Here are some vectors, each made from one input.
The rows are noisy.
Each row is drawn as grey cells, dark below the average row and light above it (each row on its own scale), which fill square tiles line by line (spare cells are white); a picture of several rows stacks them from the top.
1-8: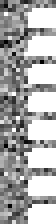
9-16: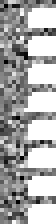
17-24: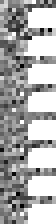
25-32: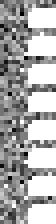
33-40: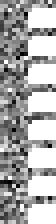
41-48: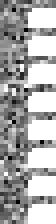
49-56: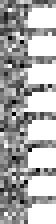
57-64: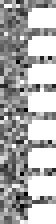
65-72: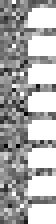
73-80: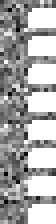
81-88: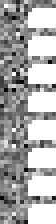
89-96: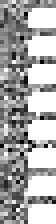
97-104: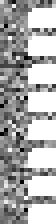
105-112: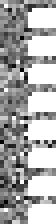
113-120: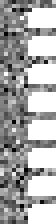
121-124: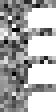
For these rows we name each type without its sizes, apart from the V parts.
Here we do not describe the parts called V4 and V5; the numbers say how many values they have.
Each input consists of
a true/false value and a value of V5, together with either a point on a line, or a value of V4.
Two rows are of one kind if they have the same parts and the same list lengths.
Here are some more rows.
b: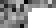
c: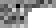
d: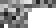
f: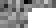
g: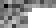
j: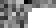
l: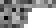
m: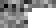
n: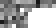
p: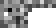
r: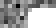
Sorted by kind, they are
b, c, f, g, j, l, m, n, r
d, p

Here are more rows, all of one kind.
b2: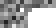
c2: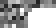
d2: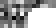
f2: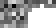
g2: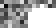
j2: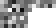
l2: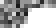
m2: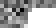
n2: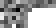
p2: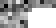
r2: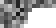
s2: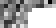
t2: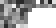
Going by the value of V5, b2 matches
c2, d2, f2 and t2.
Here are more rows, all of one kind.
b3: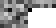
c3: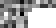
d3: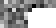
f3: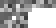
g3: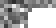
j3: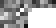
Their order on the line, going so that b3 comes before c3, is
b3, d3, c3, j3, f3, g3.
